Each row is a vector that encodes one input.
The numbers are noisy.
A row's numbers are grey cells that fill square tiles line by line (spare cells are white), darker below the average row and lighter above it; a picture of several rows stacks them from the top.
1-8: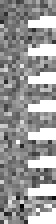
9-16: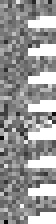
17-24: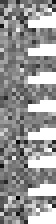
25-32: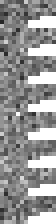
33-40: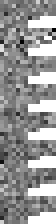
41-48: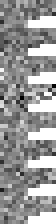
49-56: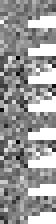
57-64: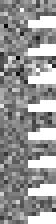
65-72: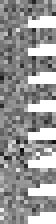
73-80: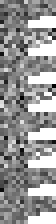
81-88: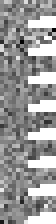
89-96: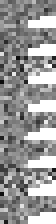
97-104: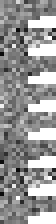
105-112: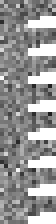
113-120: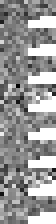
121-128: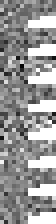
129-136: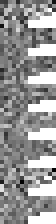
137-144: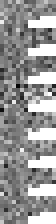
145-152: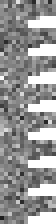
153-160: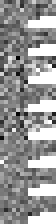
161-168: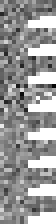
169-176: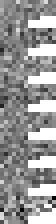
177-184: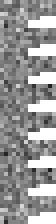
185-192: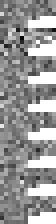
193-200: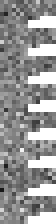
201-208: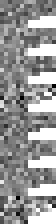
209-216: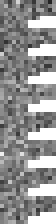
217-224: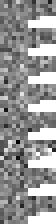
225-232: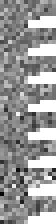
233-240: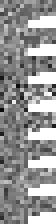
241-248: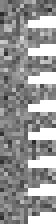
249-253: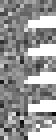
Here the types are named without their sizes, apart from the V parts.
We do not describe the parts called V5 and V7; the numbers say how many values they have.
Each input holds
either a label, a true/false value and a value of V7, or a value of V5.
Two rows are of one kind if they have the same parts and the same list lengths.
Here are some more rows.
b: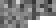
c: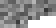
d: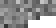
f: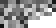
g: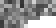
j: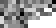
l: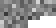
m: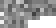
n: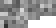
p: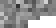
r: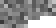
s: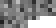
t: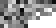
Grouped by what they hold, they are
b, c, d, g, l, m, n, p, r, s
f, j, t

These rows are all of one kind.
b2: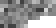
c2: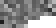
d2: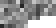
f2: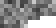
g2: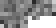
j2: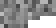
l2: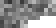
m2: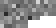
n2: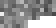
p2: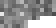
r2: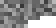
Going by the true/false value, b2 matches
d2 and m2.
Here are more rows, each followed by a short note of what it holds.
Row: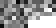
a value of V5
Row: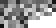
a value of V5
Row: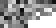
a value of V5
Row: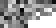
a value of V5
